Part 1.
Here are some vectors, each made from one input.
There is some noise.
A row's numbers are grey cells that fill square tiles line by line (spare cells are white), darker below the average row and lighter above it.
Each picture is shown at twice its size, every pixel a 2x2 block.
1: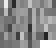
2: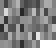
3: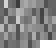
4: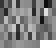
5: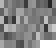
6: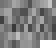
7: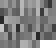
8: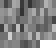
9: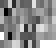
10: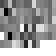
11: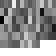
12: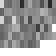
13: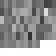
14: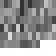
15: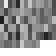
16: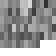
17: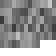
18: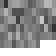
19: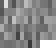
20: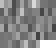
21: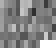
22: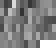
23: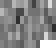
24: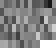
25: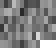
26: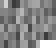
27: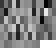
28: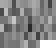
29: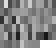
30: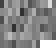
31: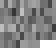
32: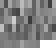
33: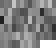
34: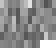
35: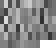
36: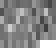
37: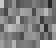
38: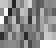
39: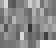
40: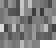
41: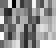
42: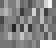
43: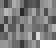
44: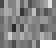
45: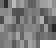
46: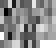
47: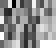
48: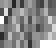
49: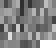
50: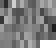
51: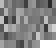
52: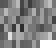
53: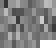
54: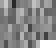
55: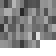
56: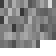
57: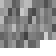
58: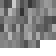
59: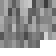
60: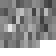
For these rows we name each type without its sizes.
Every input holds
a list of points on a line.
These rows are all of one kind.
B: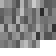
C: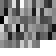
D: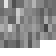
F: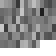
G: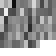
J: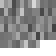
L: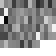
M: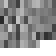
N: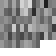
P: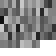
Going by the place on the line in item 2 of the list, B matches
J and M.
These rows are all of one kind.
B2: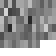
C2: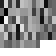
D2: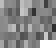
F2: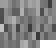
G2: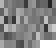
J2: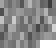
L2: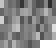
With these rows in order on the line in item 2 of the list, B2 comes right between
C2 and L2.
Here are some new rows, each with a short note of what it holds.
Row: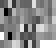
the empty list
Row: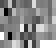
the empty list
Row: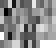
the empty list
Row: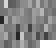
a list of two items
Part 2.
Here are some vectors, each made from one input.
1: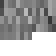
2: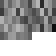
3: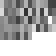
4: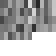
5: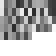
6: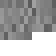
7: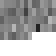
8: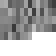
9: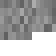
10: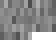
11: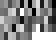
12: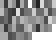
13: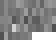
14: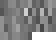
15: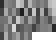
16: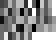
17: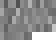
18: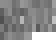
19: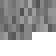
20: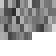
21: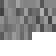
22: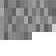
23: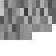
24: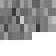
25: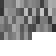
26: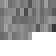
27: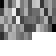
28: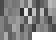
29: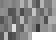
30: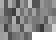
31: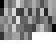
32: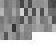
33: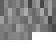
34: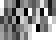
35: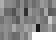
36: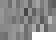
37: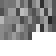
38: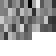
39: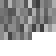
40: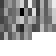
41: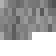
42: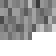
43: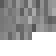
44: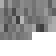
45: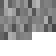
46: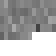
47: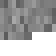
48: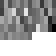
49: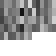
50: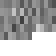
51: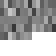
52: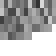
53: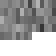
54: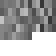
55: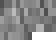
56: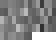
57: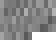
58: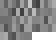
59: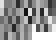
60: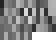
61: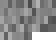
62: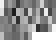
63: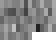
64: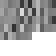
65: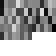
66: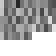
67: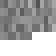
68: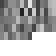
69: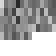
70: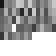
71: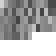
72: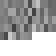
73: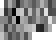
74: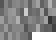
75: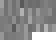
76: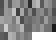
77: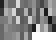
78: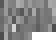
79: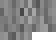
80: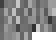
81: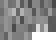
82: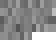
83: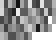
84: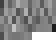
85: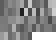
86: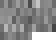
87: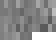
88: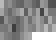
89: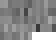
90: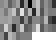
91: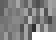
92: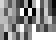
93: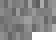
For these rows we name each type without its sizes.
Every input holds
a node of each of two trees.
